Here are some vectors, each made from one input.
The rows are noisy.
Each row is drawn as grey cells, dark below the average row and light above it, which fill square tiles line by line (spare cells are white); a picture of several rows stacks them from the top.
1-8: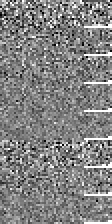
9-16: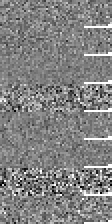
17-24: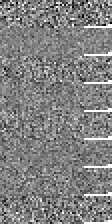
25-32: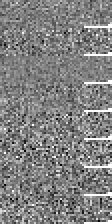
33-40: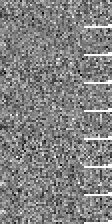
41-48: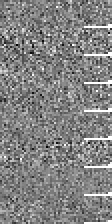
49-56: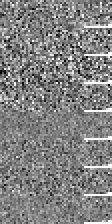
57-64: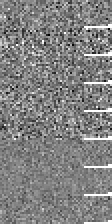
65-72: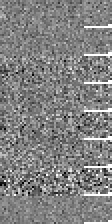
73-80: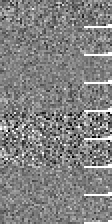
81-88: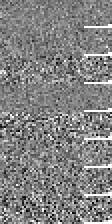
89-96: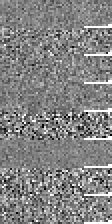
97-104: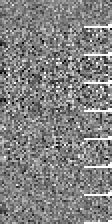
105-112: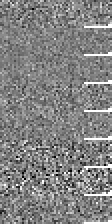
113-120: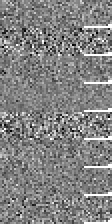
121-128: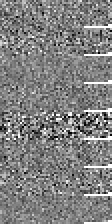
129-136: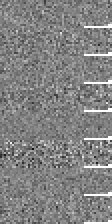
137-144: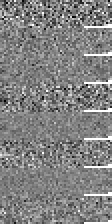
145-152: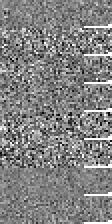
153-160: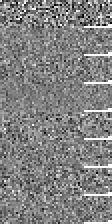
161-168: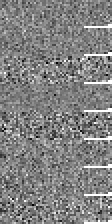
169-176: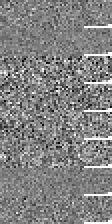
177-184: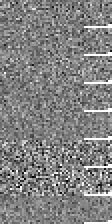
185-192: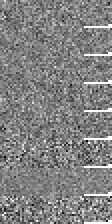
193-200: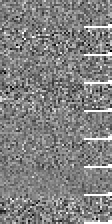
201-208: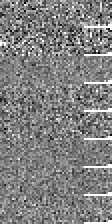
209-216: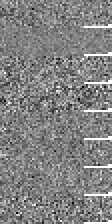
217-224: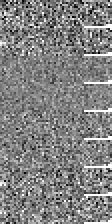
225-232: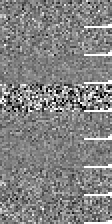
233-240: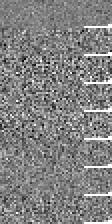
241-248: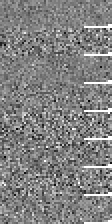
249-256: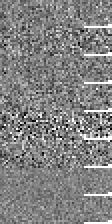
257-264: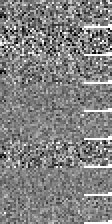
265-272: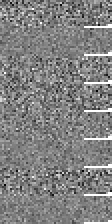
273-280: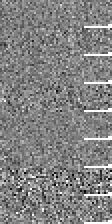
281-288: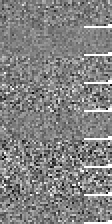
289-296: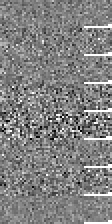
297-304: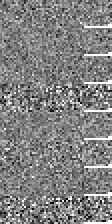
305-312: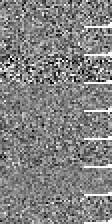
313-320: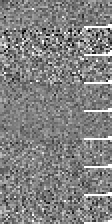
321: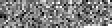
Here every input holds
a point on a 10-point line, together with either a point on a 9-point circle, or a point on an 11-point line.
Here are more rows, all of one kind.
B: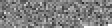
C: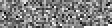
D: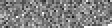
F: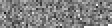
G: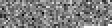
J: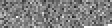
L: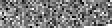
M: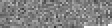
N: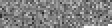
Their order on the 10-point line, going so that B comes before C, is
N, L, G, F, B, D, J, M, C.
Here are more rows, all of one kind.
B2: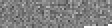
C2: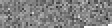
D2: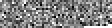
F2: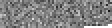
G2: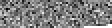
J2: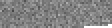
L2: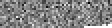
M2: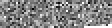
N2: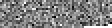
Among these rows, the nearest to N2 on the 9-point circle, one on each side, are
B2 and L2.
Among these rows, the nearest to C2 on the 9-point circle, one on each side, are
J2 and L2.
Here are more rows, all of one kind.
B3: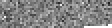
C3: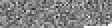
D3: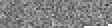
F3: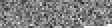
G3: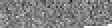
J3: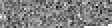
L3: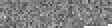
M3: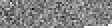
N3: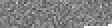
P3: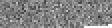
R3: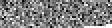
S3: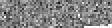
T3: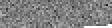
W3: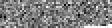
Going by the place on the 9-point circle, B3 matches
C3, G3, M3 and T3.
